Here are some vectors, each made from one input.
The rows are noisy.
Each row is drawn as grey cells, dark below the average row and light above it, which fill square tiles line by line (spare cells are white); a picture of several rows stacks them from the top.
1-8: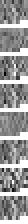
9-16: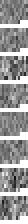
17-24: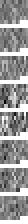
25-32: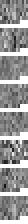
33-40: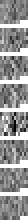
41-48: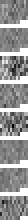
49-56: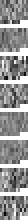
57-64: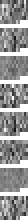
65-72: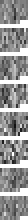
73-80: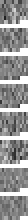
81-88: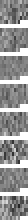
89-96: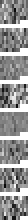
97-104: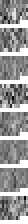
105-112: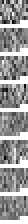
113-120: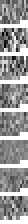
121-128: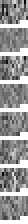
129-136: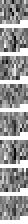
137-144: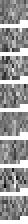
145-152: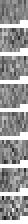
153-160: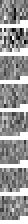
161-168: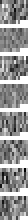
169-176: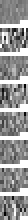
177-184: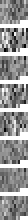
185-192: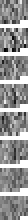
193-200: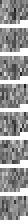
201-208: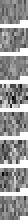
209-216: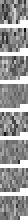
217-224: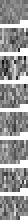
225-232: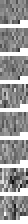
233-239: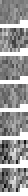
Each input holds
either one of 10 labels, or four true/false values.
